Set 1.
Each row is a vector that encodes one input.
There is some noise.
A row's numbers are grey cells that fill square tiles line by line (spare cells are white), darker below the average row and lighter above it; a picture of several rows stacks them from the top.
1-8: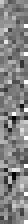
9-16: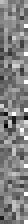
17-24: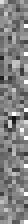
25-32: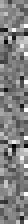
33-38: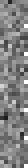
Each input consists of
either a fixed value, or a node of a 7-node tree.
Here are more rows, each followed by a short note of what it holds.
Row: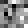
a fixed value
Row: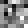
a fixed value
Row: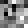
a fixed value
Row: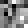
a fixed value
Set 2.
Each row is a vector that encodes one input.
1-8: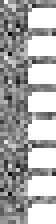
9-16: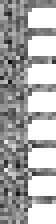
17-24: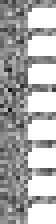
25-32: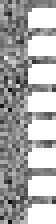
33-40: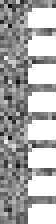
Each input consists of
a point on a 5-point line.
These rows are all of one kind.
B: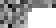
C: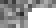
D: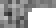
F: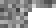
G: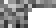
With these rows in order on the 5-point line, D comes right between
F and G.
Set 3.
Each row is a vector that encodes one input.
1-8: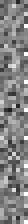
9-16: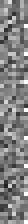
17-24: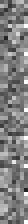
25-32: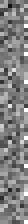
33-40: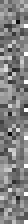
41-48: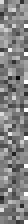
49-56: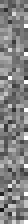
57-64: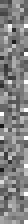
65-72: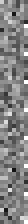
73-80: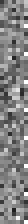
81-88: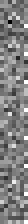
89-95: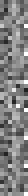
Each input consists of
a point on a 15-point circle.
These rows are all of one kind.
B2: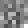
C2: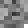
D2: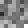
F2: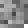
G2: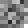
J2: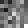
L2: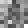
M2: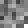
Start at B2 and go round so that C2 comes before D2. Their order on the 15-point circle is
B2, C2, L2, F2, M2, D2, J2, G2.
